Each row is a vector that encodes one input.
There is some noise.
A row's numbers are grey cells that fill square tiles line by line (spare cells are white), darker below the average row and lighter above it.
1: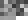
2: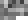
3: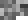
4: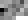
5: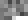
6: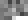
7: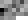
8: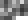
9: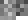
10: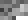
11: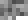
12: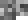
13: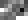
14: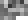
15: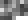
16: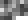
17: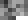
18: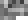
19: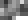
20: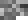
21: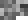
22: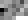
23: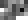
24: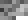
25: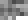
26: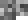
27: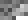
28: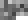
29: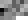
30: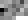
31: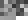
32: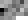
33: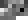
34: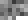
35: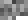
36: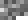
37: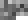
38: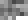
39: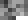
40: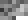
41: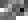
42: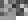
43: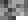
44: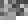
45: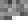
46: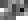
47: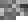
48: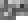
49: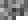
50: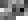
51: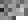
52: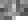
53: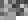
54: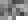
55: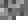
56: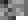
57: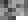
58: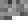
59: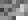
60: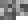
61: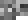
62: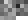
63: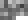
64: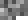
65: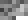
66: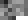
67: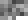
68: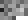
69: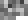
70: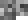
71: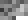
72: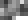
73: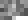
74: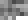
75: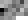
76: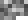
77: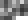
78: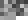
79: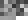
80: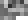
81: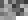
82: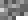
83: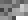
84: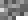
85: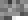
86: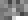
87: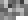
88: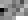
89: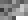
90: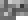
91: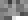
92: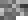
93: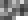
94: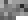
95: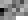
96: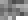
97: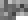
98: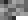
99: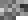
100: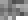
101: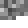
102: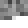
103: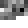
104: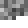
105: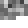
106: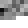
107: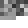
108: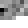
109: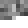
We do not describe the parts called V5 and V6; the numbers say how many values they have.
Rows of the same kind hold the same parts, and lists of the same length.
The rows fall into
2 kinds.
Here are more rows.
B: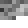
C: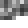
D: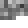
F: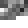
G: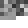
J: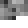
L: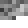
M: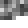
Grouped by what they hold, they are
B, G, L
C, D, F, J, M

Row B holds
a point on a 4-point line, a true/false value and a value of V6.
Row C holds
a value of V5 and a value of V6.
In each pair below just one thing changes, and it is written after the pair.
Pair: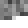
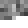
the true/false value
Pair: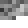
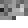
the true/false value
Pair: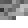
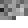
the true/false value
